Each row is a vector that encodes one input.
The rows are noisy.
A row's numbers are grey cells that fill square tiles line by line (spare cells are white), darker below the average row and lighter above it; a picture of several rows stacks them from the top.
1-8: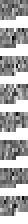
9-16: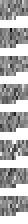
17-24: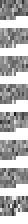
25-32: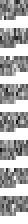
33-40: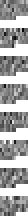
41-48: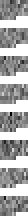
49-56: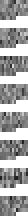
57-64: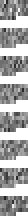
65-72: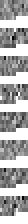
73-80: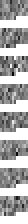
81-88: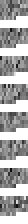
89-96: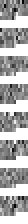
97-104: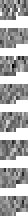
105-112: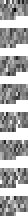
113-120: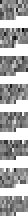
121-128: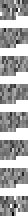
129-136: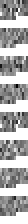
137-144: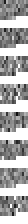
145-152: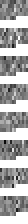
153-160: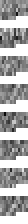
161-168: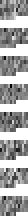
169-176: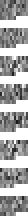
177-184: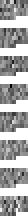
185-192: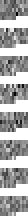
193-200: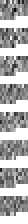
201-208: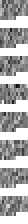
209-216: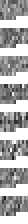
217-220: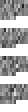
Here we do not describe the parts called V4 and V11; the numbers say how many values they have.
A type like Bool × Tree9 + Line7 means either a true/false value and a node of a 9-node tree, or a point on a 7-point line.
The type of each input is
(Bool × Bool × Bool × Bool + V4) × V11 + Line9.
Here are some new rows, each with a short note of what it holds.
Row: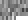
four true/false values and a value of V11
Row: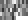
a point on a 9-point line
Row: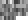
a value of V4 and a value of V11
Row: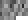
four true/false values and a value of V11
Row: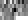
a point on a 9-point line
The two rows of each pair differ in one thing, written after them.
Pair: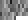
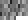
one of the four true/false values
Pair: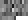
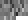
the value of V11
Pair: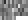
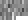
one of the four true/false values
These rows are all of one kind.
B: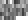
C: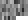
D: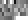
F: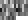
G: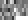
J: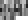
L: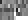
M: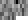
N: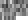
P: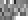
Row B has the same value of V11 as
D and P.
